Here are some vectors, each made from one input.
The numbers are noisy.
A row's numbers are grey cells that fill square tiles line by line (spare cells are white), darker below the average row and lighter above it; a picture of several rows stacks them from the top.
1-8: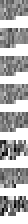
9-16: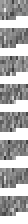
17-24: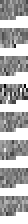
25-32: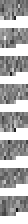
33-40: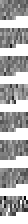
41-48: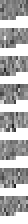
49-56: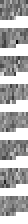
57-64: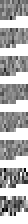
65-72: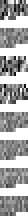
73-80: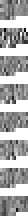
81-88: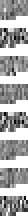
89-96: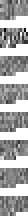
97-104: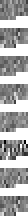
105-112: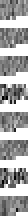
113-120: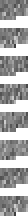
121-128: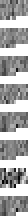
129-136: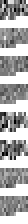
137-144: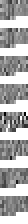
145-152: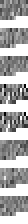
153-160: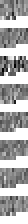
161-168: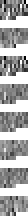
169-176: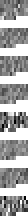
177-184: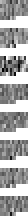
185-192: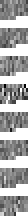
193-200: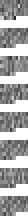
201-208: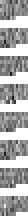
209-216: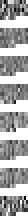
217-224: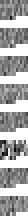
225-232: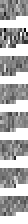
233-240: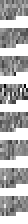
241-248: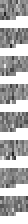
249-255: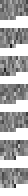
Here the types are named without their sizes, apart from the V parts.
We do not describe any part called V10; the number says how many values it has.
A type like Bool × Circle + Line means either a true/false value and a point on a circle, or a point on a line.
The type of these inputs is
(Bool × V10 + Unit) × Tree + Line.
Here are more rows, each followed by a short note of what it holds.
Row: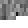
a node of a tree, a true/false value and a value of V10
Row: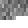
a node of a tree, a true/false value and a value of V10
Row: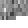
a node of a tree
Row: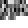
a point on a line
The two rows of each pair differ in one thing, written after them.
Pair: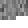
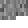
the value of V10
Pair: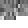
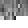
the true/false value
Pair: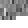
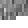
the true/false value
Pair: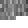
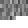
the true/false value
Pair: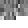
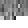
the true/false value
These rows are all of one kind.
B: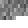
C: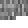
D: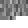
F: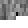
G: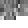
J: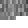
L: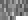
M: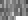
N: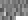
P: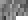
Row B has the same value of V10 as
J and L.
